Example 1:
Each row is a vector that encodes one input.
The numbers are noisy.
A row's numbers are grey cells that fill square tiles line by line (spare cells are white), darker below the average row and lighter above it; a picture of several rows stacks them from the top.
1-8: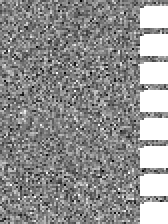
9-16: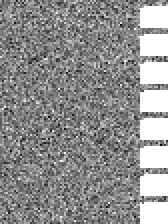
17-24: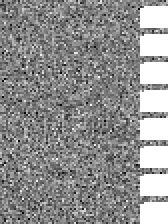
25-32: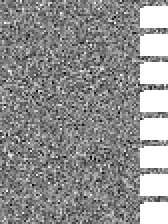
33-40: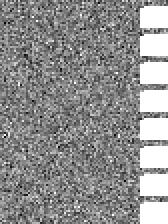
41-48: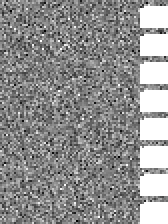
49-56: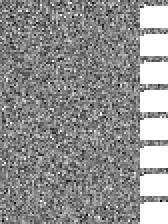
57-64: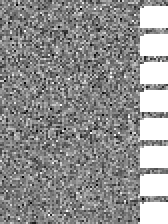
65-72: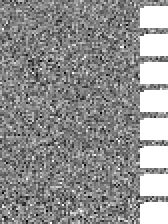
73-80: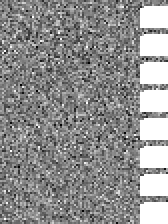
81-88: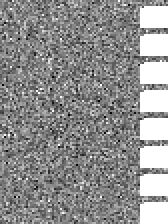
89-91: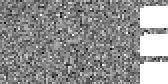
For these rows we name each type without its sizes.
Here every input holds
a point on a line and a node of a tree, together with either a fixed value, or a node of a tree.
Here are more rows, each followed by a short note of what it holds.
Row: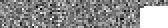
a point on a line and a node of a tree
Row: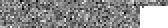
a point on a line and a node of each of two trees
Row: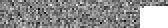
a point on a line and a node of each of two trees
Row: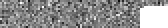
a point on a line and a node of a tree
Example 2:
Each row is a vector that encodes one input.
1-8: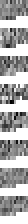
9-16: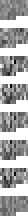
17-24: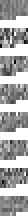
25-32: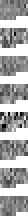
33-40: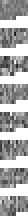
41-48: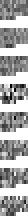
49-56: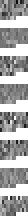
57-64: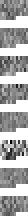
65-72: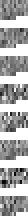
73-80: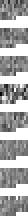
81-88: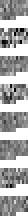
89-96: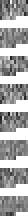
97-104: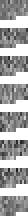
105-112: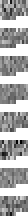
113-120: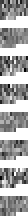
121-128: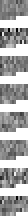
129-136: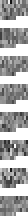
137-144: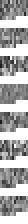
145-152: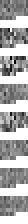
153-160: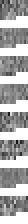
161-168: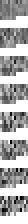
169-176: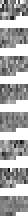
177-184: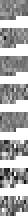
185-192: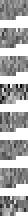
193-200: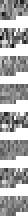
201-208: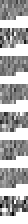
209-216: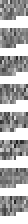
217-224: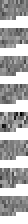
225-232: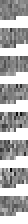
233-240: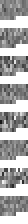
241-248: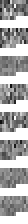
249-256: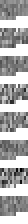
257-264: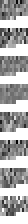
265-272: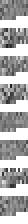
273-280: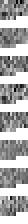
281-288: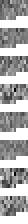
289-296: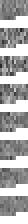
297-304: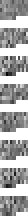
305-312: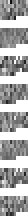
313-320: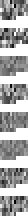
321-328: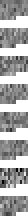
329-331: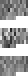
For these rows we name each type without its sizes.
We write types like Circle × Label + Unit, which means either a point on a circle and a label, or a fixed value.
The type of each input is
(Circle + Unit) × (Tree + Unit) + Line.
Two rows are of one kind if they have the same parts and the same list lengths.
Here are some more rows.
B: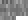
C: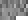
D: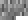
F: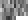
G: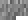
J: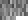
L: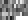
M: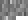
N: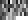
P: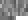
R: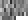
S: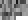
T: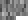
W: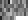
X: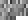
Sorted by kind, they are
B, N, R
C, J, X
D, G, M, S
F, L, P, W
T

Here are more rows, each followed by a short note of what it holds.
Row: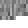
a point on a line
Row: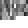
a point on a line
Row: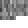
a fixed value
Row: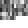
a node of a tree
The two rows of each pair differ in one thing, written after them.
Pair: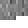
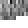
the node of the tree
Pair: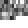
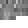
the place on the circle
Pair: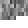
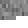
the place on the circle
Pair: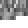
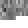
the node of the tree
